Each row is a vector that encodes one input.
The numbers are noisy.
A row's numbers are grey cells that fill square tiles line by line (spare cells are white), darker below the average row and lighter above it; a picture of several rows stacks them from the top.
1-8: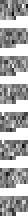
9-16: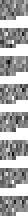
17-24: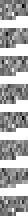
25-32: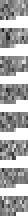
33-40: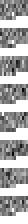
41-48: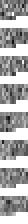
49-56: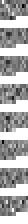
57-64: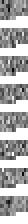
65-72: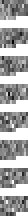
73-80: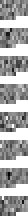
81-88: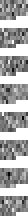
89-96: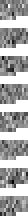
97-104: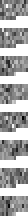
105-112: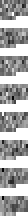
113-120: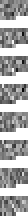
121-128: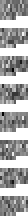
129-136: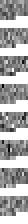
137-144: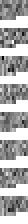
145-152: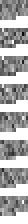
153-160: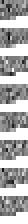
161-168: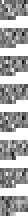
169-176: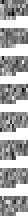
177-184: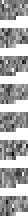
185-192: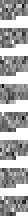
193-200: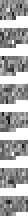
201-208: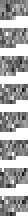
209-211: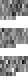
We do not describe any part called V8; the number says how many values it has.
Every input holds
a point on a 9-point circle and a value of V8, together with a list of up to two points on a 5-point line.
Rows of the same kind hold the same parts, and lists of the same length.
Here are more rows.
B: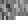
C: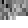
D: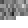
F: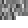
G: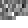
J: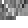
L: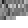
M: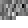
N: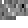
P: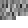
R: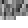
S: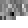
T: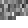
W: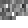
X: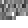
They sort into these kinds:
B, C, D
F, L, P, R, S
G, J, M, N, T, W, X

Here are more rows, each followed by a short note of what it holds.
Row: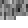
a point on a 9-point circle and a value of V8, together with a list of two items
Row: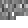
a point on a 9-point circle and a value of V8, together with the empty list
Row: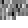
a point on a 9-point circle and a value of V8, together with a list of two items
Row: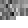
a point on a 9-point circle and a value of V8, together with a list of one item
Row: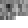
a point on a 9-point circle and a value of V8, together with a list of one item
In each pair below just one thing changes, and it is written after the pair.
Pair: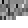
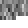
the place on the 9-point circle
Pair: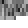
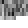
the place on the 5-point line in item 2 of the list
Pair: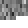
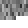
the place on the 5-point line in item 1 of the list
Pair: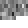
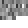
the value of V8
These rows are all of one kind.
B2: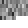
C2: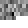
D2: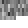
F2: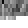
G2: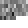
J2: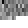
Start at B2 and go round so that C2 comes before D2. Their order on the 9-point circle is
B2, C2, G2, F2, J2, D2.
